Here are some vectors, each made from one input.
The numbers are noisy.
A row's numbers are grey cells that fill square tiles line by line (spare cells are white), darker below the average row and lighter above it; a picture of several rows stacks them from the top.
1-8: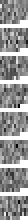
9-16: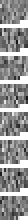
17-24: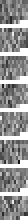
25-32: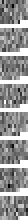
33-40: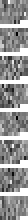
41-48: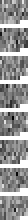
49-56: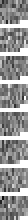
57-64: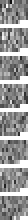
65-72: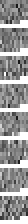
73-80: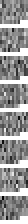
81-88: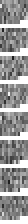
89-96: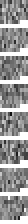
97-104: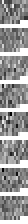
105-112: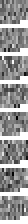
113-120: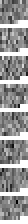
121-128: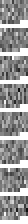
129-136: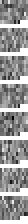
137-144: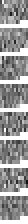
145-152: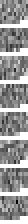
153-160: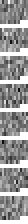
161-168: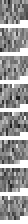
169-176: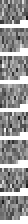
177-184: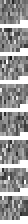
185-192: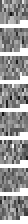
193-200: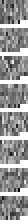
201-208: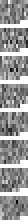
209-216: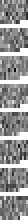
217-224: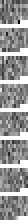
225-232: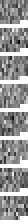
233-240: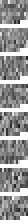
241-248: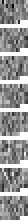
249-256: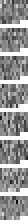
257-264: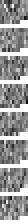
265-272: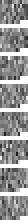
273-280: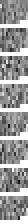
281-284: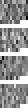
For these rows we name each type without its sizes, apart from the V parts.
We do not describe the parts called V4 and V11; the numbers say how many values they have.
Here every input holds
either a point on a circle, a point on a line and a true/false value, or a node of each of two trees and a value of V4, or a value of V11.
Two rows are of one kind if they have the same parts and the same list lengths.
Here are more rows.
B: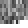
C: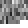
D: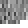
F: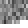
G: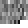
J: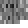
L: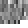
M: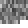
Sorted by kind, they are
B, D, G, L
C
F, J, M

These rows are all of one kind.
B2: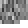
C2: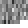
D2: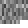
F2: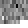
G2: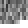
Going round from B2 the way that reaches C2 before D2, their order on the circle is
B2, G2, C2, F2, D2.
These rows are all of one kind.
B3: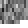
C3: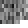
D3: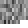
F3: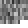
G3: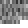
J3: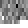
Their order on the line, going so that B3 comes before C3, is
D3, J3, G3, F3, B3, C3.
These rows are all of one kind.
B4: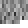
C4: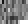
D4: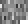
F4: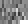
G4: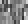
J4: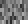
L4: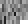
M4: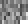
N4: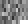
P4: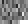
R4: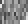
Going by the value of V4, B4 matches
D4, L4, M4 and R4.
